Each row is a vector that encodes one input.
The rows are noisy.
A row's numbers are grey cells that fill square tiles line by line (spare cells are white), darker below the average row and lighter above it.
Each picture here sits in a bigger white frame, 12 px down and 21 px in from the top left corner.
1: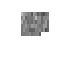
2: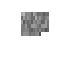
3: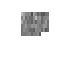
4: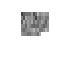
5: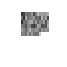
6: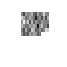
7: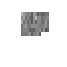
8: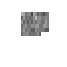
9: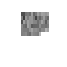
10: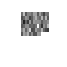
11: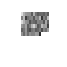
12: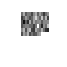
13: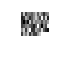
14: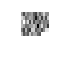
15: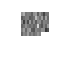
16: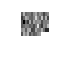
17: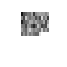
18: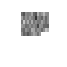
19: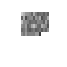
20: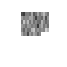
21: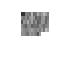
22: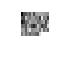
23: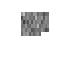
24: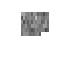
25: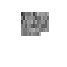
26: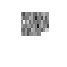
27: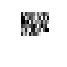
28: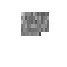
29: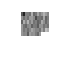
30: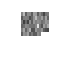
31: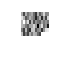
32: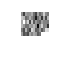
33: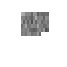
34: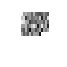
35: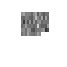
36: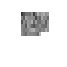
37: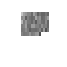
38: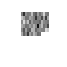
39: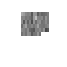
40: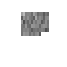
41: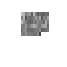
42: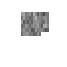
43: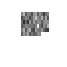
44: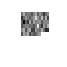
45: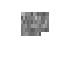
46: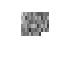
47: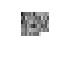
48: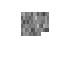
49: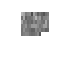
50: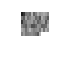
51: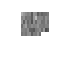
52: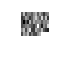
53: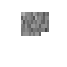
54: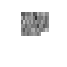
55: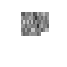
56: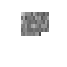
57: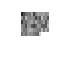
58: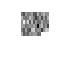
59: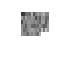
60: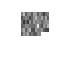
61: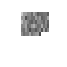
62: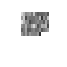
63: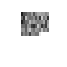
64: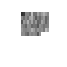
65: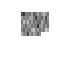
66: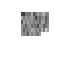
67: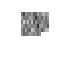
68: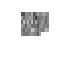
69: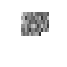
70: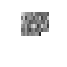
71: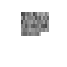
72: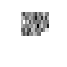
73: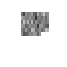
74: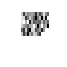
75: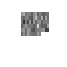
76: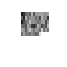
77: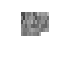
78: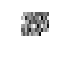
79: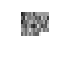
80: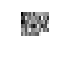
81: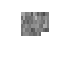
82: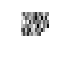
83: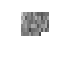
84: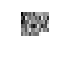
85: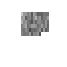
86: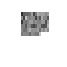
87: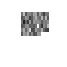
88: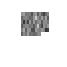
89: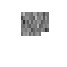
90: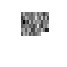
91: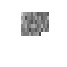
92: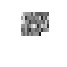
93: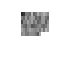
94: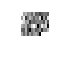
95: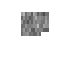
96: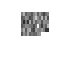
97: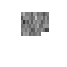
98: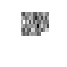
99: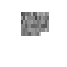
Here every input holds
either a point on a 5-point line and a node of a 9-node tree, or a point on each of two 7-point lines.
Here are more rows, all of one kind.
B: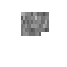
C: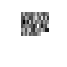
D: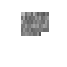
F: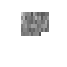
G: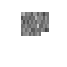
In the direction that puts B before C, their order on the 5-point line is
B, F, C, D, G.
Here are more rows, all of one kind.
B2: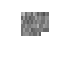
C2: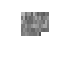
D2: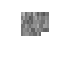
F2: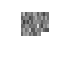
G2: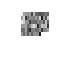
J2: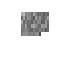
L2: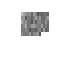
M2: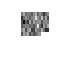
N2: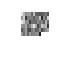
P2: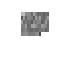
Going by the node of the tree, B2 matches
C2 and N2.
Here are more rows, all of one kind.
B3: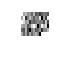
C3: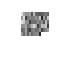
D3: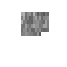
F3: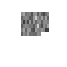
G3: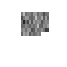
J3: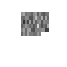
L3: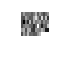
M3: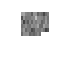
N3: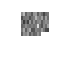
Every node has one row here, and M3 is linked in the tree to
B3 and N3.
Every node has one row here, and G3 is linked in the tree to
B3.
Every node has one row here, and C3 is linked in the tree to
D3 and N3.
